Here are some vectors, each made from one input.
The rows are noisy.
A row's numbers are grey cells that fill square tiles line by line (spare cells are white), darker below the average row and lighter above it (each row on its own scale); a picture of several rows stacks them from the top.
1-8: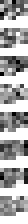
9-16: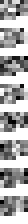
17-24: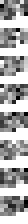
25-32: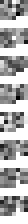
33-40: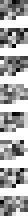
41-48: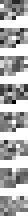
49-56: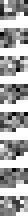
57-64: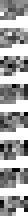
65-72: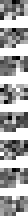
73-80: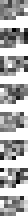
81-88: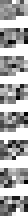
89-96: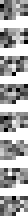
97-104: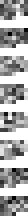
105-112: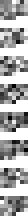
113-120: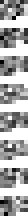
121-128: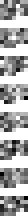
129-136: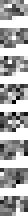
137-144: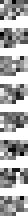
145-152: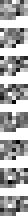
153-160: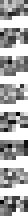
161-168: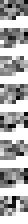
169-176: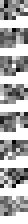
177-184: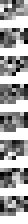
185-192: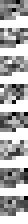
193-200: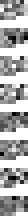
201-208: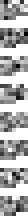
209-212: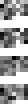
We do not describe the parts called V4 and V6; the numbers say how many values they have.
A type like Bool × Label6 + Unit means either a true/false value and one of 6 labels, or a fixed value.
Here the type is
(Bool × V6 + Label5) × V4.
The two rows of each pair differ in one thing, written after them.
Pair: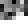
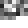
the value of V6
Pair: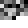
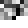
the value of V6
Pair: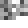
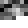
the value of V4
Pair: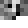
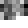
the value of V6
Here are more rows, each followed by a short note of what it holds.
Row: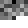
a true/false value, a value of V4 and a value of V6
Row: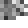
a true/false value, a value of V4 and a value of V6
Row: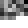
a true/false value, a value of V4 and a value of V6
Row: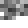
one of 5 labels and a value of V4
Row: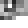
one of 5 labels and a value of V4
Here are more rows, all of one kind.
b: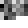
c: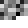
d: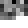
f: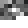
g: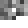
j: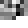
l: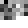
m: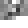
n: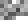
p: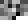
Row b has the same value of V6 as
g, l and p.
